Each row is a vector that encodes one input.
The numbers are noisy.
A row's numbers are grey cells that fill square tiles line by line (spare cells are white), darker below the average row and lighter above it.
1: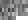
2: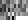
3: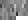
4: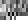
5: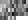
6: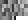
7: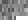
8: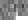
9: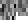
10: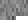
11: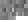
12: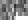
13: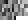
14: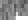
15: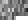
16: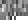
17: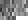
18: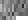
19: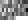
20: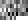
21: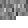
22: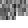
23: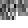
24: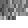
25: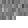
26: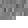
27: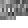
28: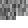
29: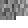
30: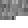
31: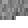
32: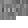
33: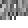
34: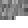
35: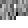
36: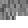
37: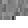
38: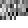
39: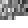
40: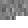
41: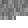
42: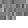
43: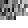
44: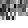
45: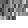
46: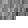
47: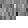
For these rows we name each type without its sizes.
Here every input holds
a list of points on a line.
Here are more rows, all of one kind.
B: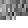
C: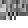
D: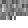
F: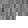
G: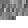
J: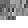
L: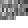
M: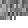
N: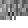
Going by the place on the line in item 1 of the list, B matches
C and D.
